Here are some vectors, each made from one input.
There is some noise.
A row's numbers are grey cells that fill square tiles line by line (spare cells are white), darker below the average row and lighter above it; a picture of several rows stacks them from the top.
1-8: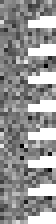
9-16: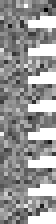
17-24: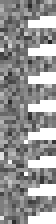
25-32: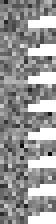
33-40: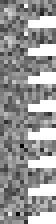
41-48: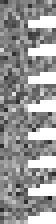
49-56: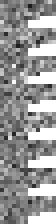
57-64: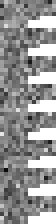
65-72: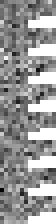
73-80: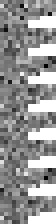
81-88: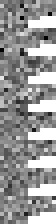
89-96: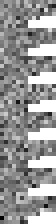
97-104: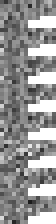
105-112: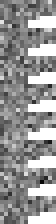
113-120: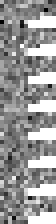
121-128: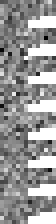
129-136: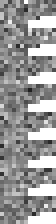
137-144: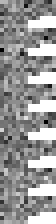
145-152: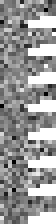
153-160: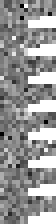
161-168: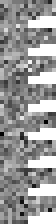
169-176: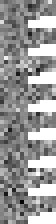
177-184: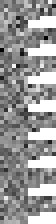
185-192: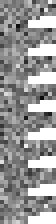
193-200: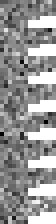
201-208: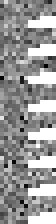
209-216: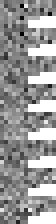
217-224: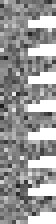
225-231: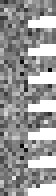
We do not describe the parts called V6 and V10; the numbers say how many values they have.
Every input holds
either a point on an 8-point line, or a node of an 11-node tree and a value of V6, or a value of V10.
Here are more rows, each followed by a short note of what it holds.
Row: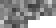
a point on an 8-point line
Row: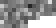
a point on an 8-point line
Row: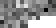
a node of an 11-node tree and a value of V6
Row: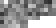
a value of V10
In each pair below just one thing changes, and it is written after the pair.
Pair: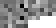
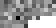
the node of the tree
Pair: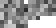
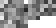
the value of V6
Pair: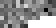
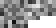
the node of the tree
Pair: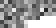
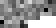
the node of the tree
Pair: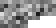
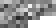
the value of V6
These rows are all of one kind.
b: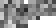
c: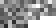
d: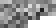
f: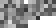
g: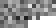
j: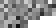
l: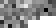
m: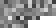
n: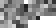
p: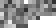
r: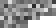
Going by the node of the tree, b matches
f, n and p.
